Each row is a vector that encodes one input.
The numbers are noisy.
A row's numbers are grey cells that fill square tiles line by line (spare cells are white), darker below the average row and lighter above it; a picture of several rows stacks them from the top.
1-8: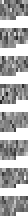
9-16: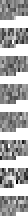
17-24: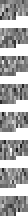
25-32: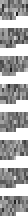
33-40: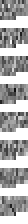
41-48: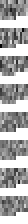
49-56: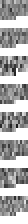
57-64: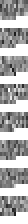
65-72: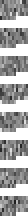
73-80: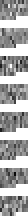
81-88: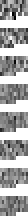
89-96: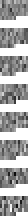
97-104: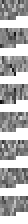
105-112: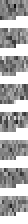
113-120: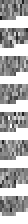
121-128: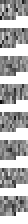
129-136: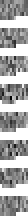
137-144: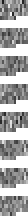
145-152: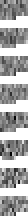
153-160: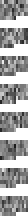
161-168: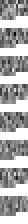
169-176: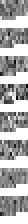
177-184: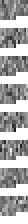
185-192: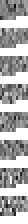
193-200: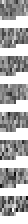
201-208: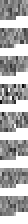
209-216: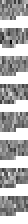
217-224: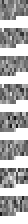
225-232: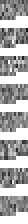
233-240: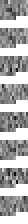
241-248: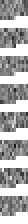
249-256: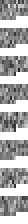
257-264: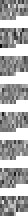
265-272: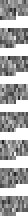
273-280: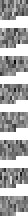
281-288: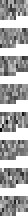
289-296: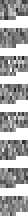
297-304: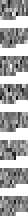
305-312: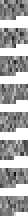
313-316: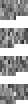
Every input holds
one of 10 labels and a point on a 17-point line.
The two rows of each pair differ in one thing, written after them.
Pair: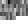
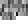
the label
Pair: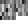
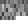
the place on the 17-point line
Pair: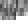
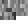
the label
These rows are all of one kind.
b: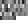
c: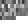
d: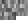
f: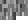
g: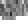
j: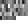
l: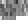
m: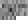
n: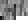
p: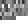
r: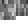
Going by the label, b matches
c, d, j and p.
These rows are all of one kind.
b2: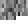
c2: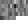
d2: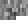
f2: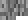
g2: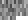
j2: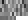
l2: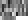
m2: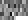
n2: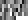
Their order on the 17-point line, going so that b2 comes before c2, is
l2, g2, m2, f2, b2, d2, c2, j2, n2.
